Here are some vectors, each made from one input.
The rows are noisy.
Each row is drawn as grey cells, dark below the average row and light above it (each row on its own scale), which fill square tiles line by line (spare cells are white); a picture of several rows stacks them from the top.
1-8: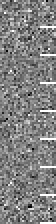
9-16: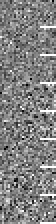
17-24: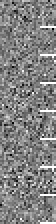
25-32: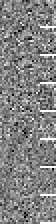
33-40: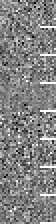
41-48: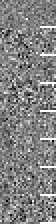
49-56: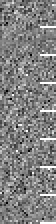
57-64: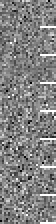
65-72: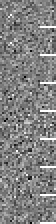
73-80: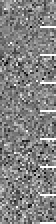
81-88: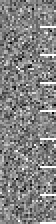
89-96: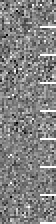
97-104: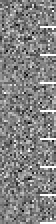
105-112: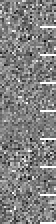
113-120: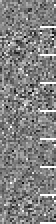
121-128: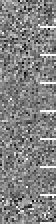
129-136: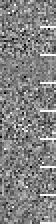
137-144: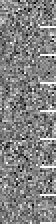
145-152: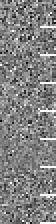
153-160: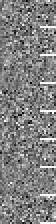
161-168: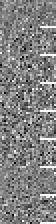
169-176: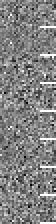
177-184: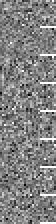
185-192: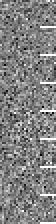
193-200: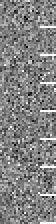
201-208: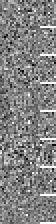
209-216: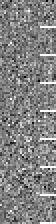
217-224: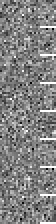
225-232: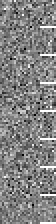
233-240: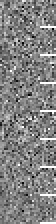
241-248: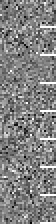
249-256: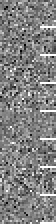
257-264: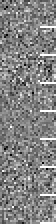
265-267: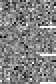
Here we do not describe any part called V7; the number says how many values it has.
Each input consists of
three true/false values, together with either a point on a 14-point circle, or a value of V7.
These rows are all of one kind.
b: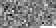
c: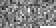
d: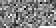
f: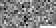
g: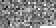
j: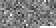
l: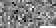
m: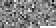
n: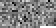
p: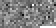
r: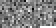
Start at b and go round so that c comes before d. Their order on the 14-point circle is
b, g, c, m, r, j, d, p, l, n, f.
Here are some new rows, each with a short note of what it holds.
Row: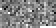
a point on a 14-point circle and three true/false values
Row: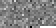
three true/false values and a value of V7
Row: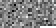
three true/false values and a value of V7
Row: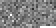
a point on a 14-point circle and three true/false values
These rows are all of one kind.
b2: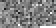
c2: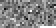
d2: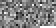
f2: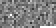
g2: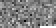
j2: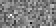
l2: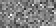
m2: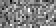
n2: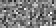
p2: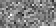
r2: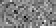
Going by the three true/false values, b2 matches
c2 and d2.
